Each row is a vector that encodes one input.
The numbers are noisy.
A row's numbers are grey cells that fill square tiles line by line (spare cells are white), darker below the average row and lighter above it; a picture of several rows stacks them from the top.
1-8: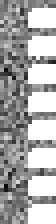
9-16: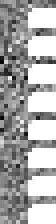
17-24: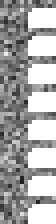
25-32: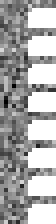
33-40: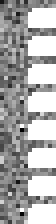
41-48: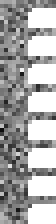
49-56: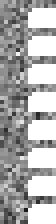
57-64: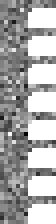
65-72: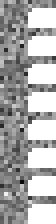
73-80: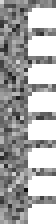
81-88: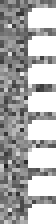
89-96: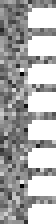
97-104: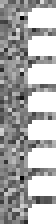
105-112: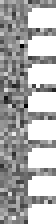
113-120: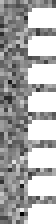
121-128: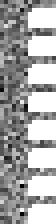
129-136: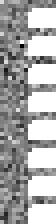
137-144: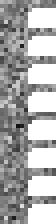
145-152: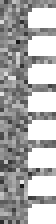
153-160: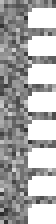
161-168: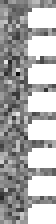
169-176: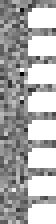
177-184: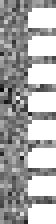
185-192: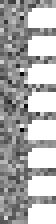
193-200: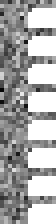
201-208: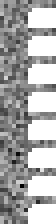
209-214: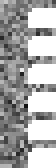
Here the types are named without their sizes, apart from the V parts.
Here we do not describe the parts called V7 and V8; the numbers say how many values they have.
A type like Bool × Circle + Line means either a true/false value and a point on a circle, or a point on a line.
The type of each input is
Bool × Line × List(V8) + Label × V7.
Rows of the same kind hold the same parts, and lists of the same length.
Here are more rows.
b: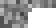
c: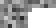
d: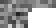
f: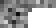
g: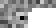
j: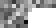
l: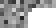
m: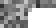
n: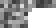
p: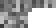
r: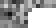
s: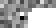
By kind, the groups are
b, d, f
c, p
g, l, s
j, m, n, r

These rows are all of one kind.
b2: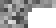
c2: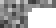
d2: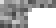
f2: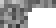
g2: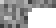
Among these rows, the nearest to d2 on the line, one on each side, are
c2 and f2.
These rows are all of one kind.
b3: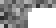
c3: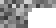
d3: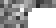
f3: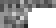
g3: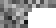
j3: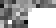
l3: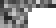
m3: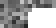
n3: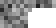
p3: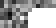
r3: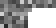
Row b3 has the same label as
c3 and n3.
